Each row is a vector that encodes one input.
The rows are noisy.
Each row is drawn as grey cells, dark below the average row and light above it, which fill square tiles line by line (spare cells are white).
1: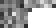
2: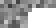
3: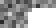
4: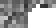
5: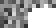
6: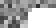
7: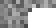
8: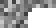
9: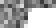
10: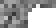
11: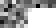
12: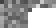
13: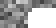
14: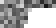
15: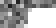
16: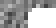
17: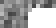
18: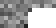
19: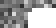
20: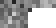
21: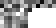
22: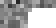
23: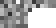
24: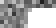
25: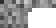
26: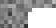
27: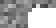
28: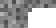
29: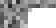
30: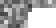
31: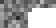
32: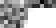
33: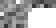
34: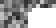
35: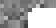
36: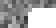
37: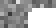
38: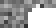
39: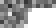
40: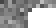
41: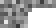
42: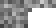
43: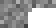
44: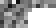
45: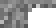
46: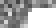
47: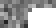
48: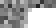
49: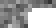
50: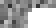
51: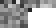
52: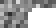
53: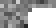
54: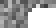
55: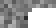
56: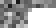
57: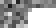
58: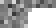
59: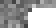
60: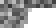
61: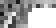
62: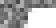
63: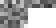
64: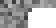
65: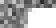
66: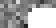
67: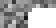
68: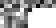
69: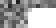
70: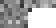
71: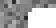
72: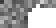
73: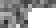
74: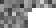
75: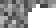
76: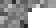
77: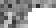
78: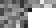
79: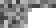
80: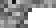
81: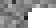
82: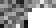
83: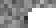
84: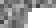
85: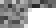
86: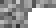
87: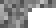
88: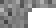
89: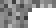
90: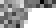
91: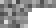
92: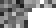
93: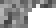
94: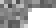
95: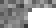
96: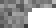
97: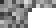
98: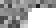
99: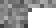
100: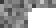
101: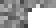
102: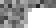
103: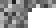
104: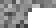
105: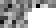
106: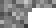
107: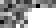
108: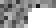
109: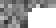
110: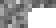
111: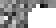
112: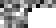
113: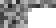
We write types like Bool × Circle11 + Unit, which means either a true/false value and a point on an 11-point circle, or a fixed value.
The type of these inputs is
List2(Line13).
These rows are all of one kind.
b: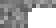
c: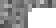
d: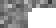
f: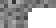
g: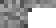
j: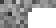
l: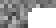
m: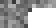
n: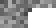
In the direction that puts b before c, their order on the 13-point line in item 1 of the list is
d, b, c, j, l, g, m, n, f.
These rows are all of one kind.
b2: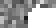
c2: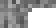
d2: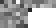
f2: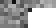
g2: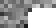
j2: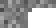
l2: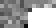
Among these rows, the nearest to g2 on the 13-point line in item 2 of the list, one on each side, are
c2 and l2.
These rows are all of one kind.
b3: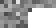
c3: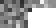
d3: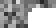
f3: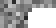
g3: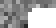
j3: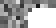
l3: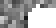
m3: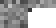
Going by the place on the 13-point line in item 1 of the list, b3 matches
d3 and g3.
